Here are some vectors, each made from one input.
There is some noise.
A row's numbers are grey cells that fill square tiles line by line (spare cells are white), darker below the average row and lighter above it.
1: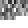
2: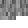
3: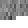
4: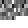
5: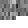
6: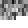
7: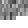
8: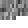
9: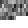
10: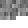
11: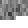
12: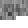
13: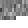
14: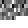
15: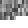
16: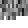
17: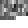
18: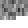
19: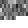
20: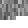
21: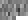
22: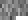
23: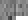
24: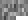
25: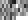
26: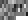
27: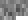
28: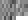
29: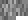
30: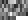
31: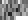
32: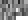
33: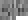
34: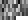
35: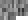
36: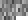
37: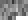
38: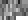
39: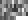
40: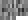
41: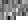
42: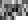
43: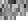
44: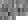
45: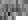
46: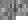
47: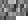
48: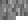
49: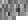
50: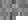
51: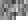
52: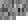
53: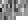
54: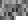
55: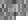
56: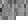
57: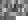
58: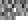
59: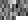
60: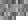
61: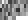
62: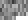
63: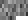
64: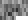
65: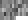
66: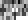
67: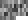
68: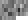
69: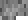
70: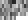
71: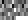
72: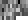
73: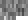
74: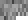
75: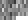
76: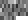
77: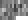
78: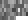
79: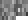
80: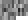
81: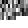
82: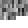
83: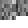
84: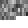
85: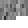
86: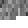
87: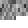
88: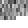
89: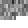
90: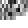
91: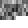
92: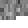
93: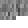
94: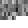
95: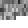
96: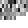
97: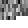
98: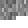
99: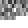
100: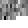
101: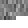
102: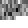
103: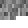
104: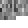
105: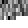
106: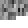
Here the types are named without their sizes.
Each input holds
a list of points on a line.
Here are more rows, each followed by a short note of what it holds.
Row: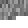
a list of three items
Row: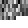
a list of two items
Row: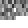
the empty list
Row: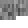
a list of one item
